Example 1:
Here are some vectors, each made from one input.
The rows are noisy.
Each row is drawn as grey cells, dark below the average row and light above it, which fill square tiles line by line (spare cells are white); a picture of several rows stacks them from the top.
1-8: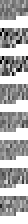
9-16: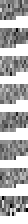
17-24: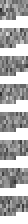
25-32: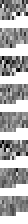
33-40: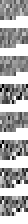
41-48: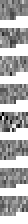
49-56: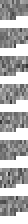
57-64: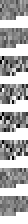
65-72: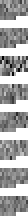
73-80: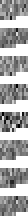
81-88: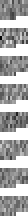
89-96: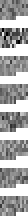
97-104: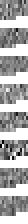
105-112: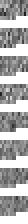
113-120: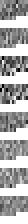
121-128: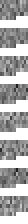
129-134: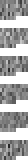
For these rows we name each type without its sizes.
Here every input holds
a node of a tree and a true/false value.
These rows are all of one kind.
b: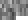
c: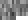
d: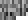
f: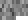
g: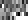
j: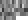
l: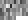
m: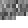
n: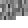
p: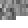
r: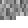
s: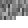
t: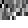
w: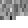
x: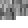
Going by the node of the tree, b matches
c, f, p and x.
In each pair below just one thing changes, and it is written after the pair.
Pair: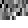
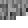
the true/false value
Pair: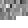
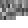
the node of the tree
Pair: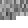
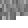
the node of the tree
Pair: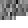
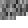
the node of the tree
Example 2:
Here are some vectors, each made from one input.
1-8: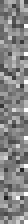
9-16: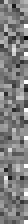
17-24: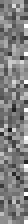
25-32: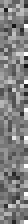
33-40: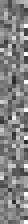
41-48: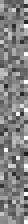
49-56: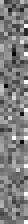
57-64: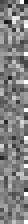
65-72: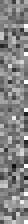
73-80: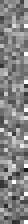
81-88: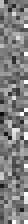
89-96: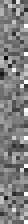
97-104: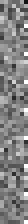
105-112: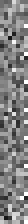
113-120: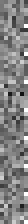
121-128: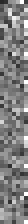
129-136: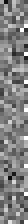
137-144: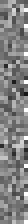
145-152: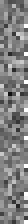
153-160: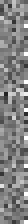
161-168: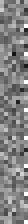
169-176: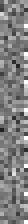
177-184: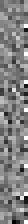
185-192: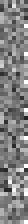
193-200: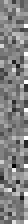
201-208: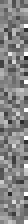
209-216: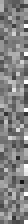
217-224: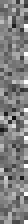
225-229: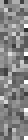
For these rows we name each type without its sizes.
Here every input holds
a list of points on a circle.
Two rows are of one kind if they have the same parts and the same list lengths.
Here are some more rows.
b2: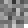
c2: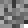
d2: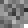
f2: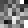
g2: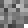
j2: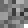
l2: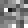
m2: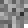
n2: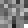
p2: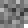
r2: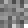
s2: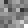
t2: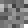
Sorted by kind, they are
b2, d2, j2, l2, m2, p2, r2, s2
c2, g2, n2, t2
f2

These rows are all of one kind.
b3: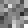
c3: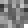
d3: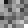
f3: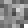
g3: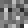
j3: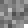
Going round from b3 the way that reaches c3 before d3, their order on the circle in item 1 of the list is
b3, j3, f3, c3, g3, d3.
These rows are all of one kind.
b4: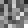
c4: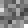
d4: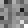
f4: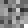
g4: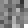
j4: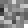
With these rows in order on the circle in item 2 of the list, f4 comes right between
c4 and d4.
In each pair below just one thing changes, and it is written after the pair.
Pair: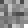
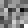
the place on the circle in item 1 of the list
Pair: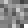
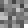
the place on the circle in item 1 of the list
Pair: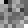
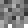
the place on the circle in item 1 of the list
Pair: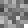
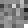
the place on the circle in item 2 of the list
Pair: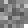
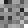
the place on the circle in item 1 of the list
